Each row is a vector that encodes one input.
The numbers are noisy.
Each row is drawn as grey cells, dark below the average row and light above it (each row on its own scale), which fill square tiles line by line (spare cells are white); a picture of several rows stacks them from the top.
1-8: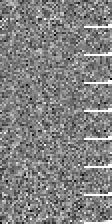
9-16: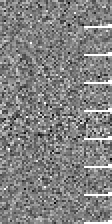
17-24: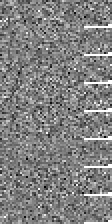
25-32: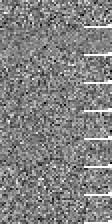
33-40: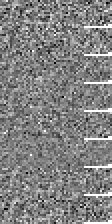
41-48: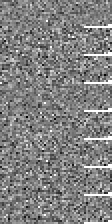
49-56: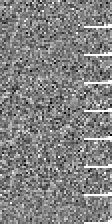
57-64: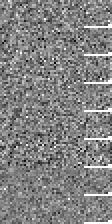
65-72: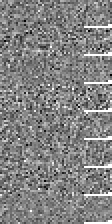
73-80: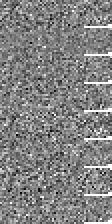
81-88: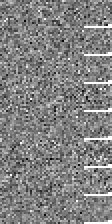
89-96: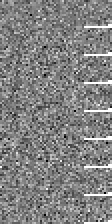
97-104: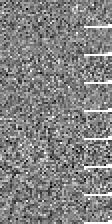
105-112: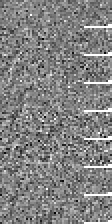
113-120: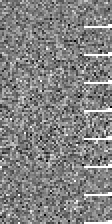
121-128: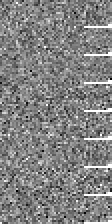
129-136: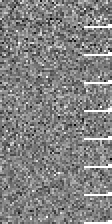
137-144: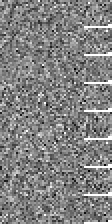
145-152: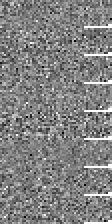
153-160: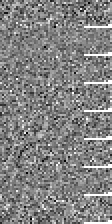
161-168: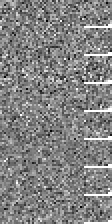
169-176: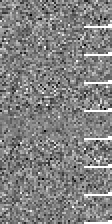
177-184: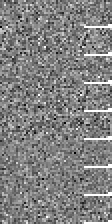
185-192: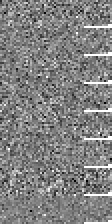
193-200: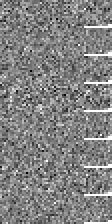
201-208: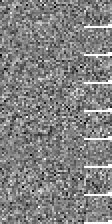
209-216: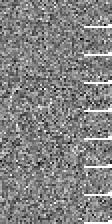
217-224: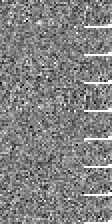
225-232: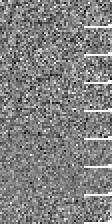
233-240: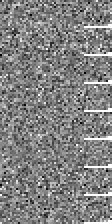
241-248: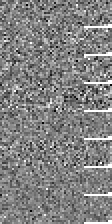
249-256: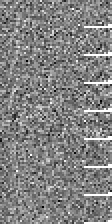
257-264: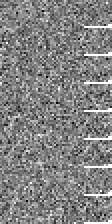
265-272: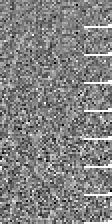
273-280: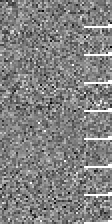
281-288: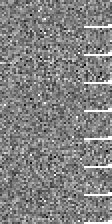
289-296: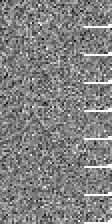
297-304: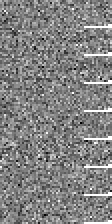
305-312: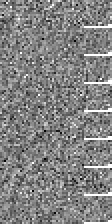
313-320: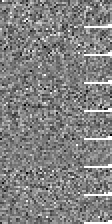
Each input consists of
a list of up to two items, each either a point on a 6-point line, or a point on a 10-point line.
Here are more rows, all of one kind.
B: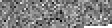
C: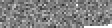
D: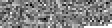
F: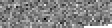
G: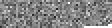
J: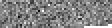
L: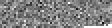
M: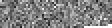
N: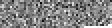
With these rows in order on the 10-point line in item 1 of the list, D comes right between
B and M.
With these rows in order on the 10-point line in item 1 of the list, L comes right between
G and J.
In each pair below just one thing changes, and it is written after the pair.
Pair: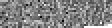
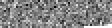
the place on the 10-point line in item 1 of the list
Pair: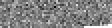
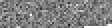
the place on the 10-point line in item 1 of the list
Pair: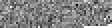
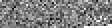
the place on the 10-point line in item 1 of the list
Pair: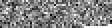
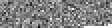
the place on the 10-point line in item 1 of the list
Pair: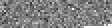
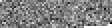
the place on the 10-point line in item 1 of the list
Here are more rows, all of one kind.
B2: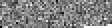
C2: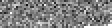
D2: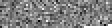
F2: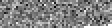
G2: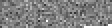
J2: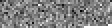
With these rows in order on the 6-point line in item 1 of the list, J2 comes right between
F2 and G2.
